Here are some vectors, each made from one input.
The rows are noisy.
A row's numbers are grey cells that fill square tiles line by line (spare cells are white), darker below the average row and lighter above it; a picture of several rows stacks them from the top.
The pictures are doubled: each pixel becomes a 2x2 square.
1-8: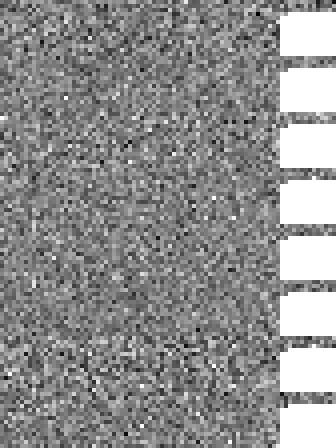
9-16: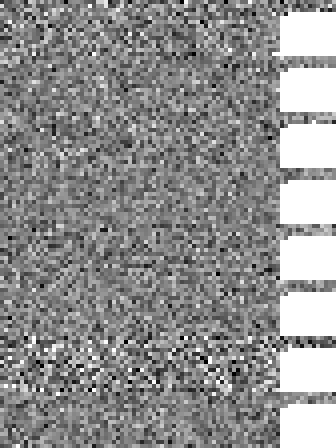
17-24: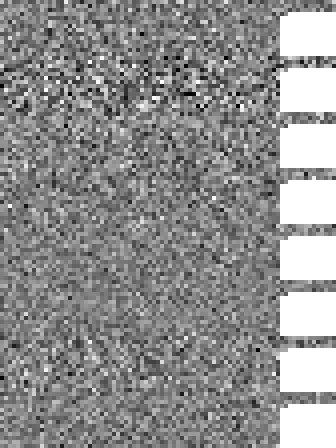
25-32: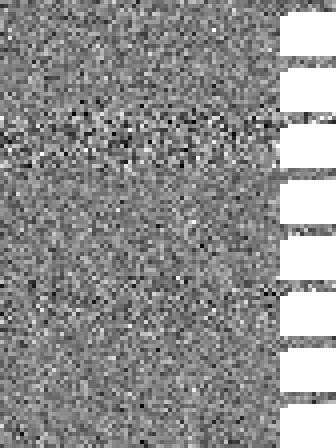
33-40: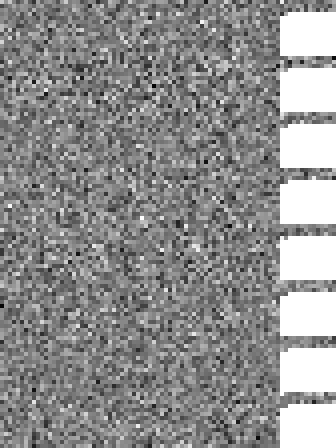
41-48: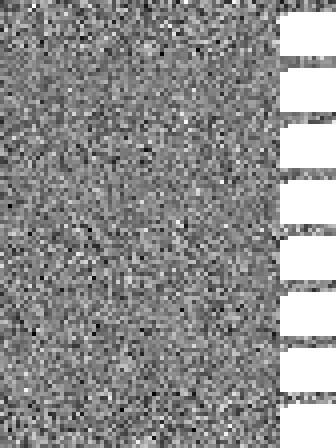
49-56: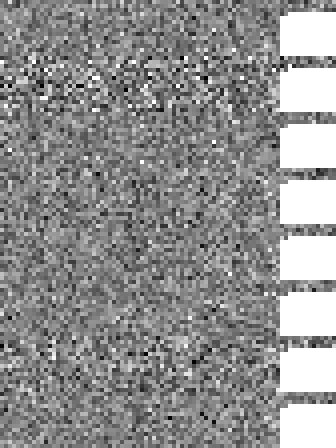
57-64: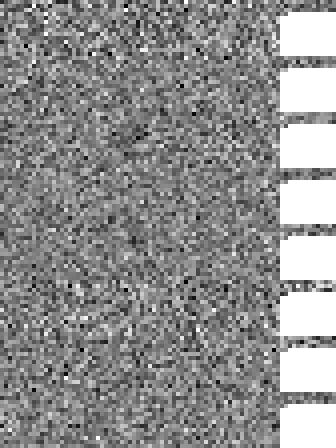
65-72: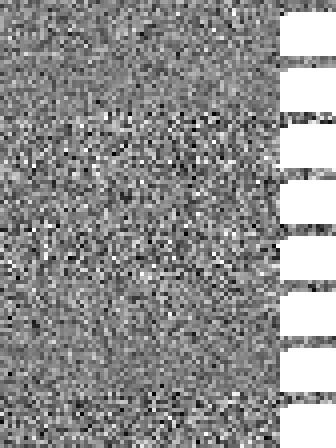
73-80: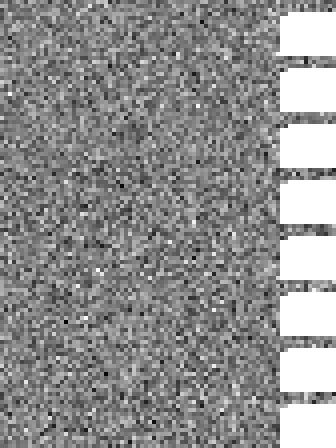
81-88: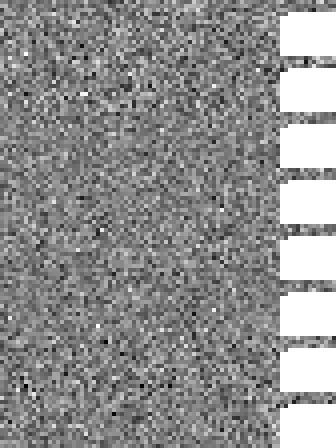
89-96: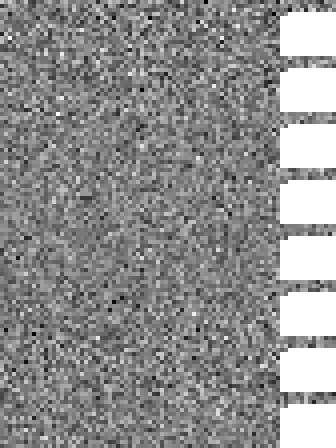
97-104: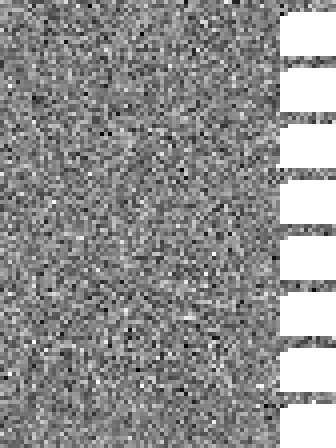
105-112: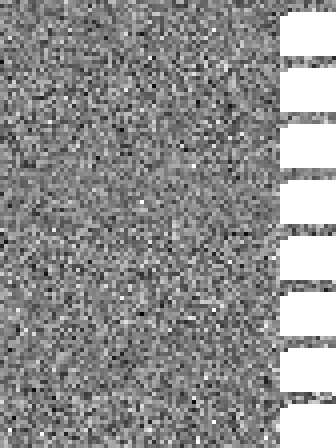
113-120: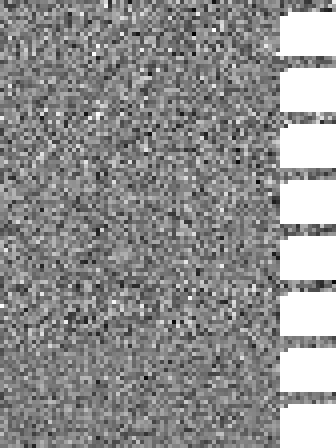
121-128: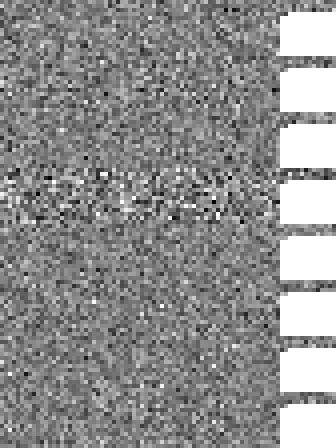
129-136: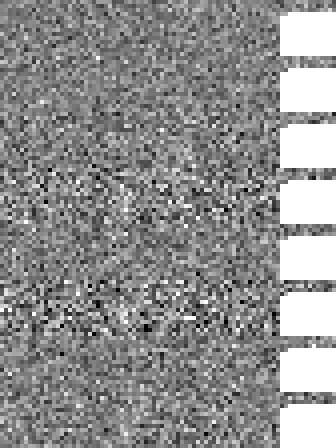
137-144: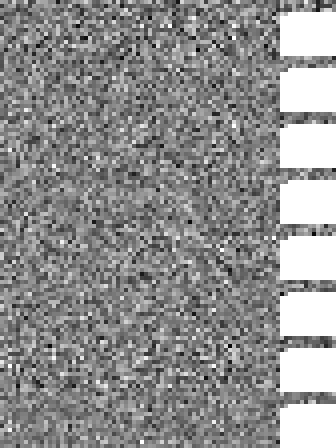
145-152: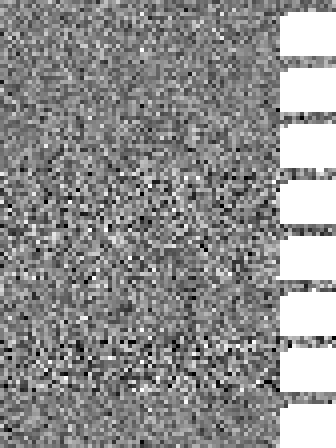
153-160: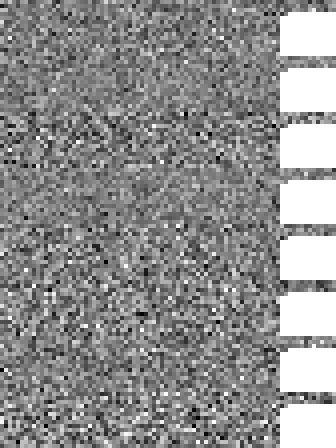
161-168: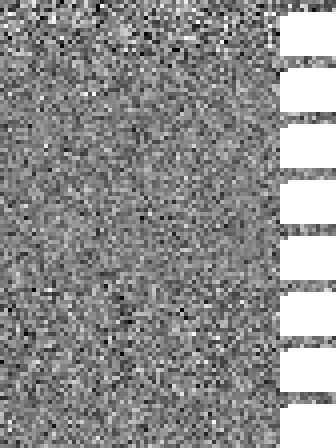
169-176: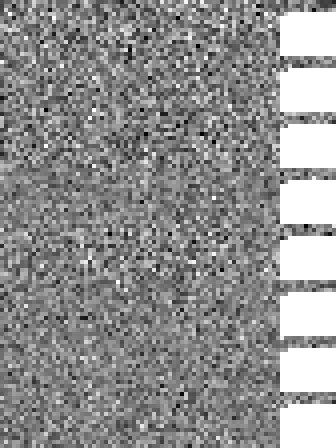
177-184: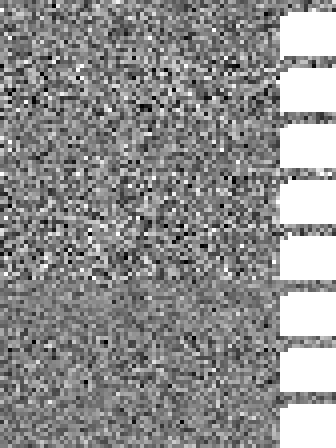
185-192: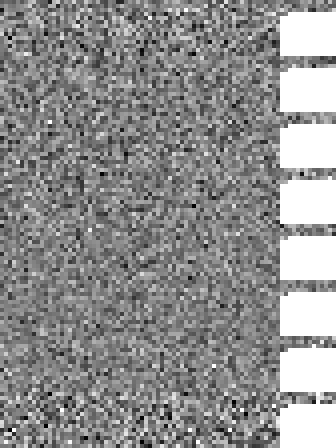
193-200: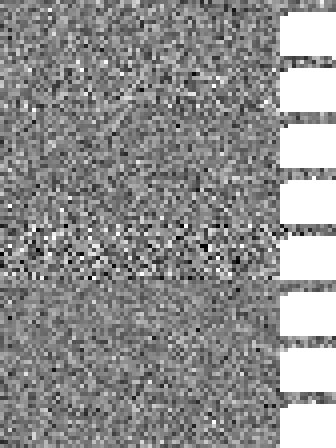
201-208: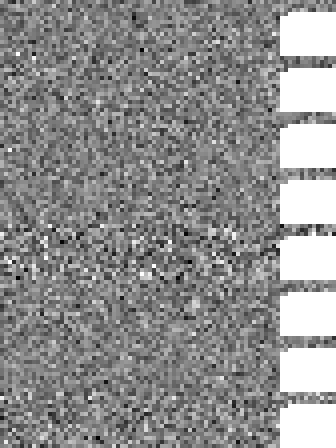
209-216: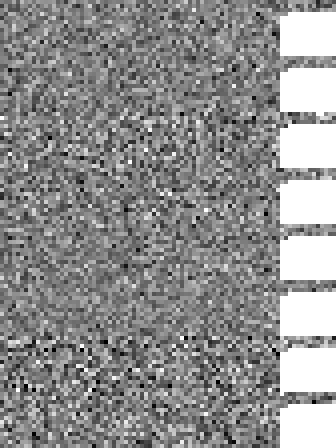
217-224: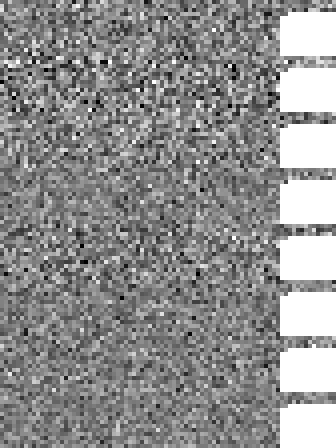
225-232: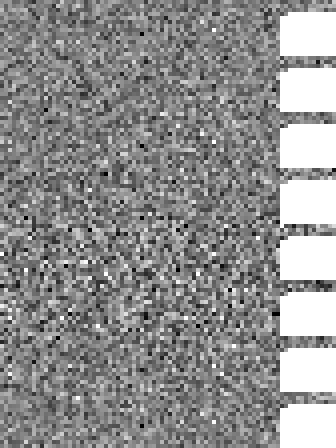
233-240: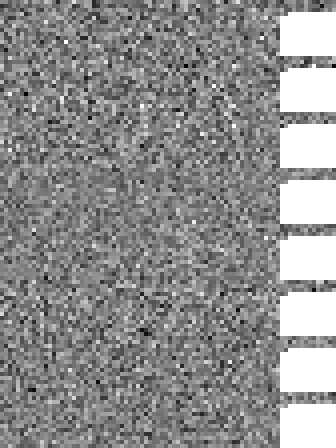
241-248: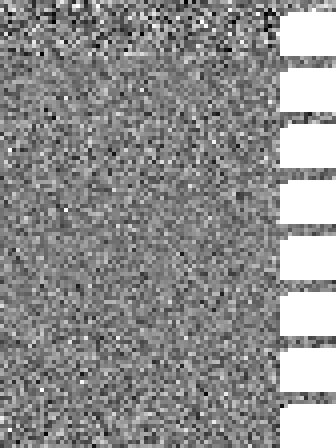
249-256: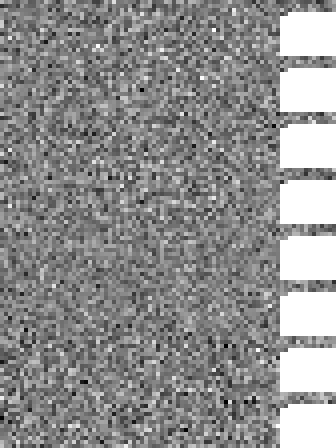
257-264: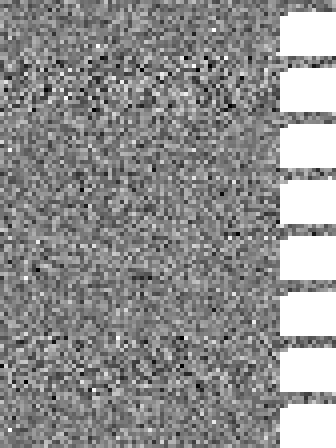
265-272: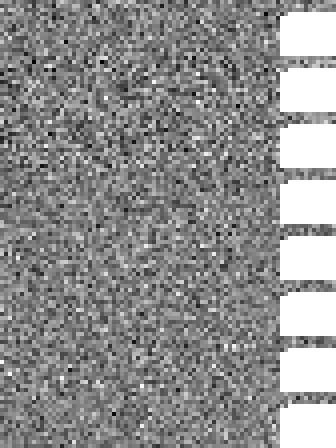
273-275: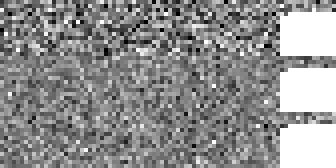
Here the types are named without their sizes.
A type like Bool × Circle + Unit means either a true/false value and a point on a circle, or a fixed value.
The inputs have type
(Bool × Bool × Bool + Unit) × Label.
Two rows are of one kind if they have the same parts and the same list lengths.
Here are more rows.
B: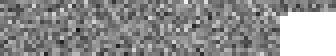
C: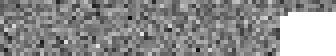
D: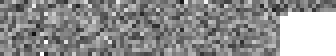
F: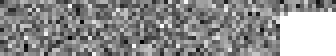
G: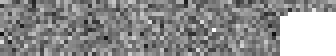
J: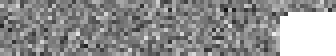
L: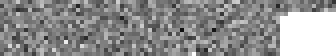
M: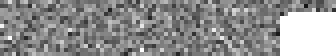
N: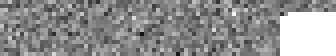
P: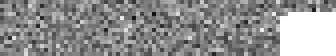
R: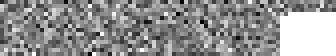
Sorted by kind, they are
B, C, D, F, J, L, P, R
G, M, N

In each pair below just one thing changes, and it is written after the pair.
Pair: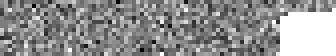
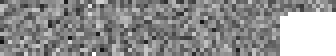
the label
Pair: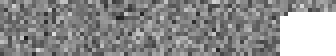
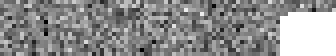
the label
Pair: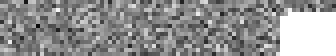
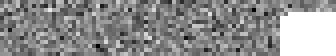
one of the three true/false values
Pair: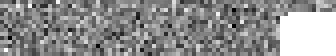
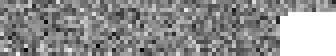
one of the three true/false values
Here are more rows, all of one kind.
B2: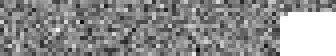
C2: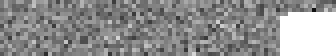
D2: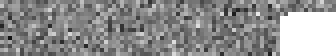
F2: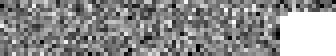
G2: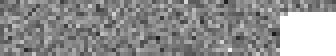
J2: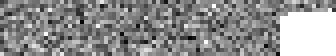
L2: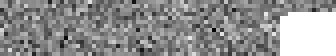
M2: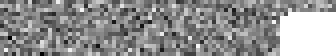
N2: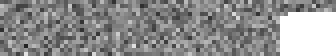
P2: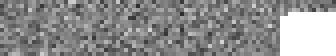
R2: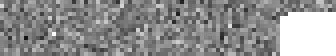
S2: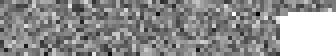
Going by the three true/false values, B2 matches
D2 and R2.
